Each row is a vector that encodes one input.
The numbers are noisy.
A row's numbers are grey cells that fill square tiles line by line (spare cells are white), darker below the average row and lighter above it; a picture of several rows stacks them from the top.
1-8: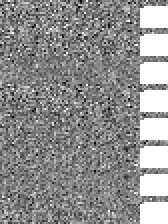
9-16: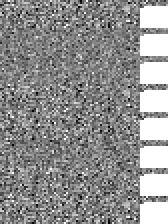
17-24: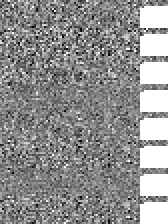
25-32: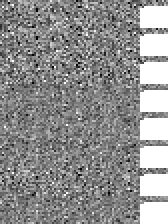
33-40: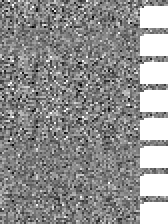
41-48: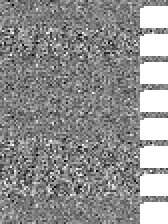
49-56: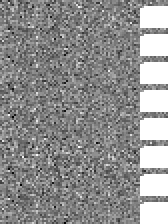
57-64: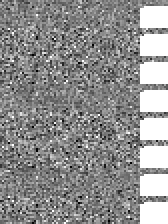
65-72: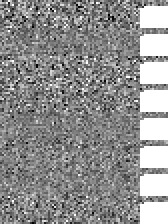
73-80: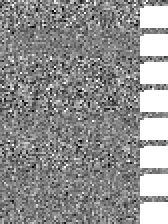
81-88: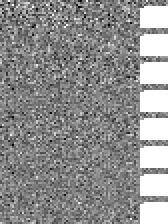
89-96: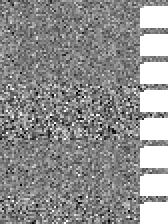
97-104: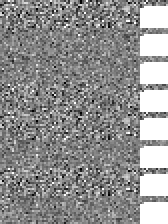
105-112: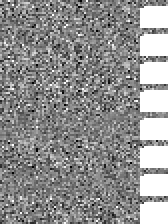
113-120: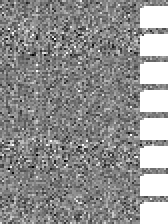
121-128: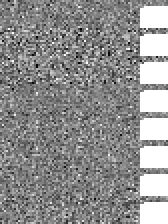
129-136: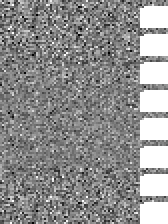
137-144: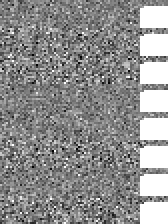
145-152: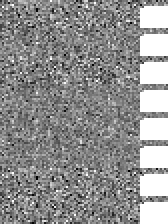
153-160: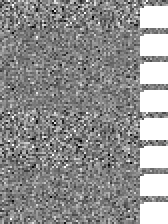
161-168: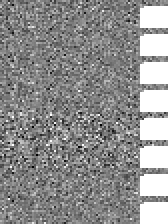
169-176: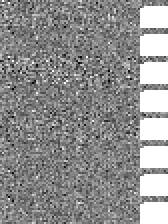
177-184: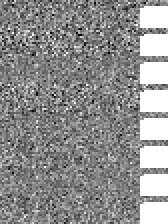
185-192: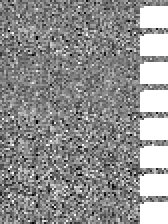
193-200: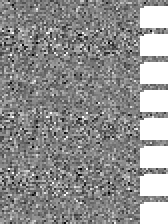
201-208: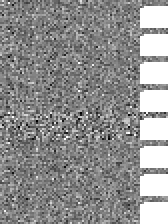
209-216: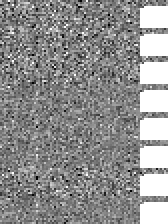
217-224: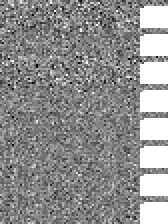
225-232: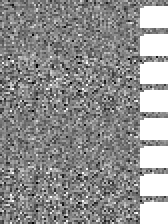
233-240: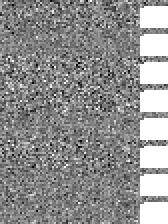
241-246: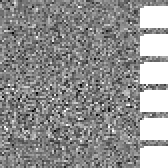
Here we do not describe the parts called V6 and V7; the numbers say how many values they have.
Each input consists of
either a point on a 10-point circle, a point on a 9-point line and a value of V7, or a value of V6.
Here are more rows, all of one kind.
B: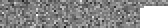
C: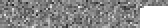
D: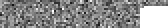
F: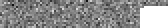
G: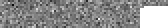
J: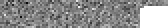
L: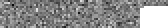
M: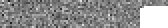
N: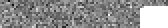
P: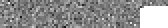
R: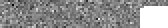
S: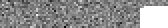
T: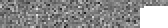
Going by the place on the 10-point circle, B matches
F, G, J and R.
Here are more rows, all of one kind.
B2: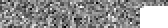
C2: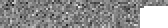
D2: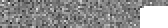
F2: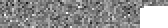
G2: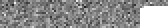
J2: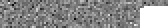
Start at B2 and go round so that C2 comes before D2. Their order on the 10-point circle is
B2, F2, C2, J2, D2, G2.
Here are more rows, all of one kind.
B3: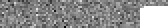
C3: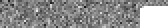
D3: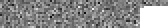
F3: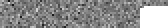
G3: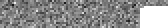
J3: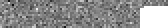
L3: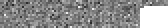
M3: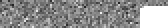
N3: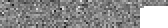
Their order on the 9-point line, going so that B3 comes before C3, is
B3, N3, L3, D3, J3, G3, F3, C3, M3.
